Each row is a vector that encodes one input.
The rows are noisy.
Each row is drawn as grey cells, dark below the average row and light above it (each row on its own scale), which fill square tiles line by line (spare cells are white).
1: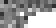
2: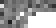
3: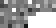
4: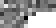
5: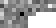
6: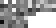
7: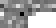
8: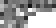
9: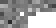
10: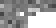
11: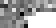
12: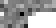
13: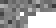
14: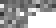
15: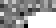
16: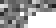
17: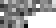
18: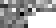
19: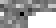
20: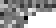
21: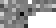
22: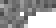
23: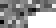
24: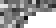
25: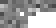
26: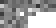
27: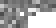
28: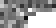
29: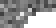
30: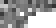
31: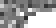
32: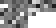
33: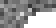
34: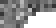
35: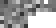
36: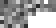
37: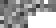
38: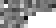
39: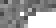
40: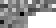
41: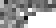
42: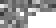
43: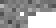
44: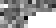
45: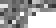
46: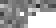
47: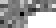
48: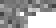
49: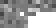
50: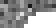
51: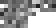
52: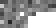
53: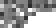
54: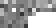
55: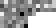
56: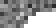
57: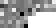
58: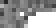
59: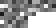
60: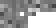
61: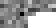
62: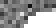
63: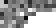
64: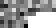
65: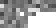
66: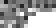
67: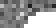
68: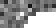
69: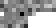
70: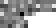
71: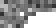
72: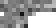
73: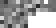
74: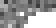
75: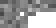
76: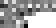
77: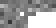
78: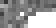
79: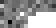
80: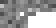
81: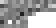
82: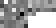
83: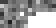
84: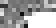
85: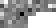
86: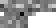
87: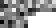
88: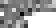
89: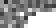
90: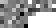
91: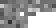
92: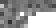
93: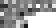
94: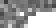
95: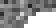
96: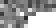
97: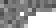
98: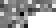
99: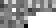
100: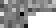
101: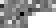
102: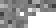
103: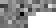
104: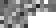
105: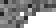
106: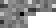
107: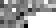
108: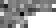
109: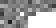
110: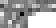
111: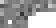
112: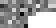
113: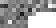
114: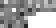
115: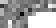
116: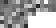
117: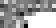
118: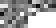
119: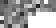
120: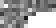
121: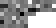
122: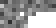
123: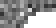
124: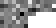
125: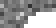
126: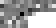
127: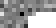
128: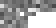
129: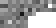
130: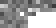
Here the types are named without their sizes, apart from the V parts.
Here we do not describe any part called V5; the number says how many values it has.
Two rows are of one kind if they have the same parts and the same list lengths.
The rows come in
3 kinds.
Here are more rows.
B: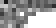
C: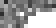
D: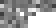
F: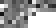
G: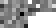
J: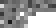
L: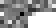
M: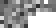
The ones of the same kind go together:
B, C, D, F, J
G, L
M

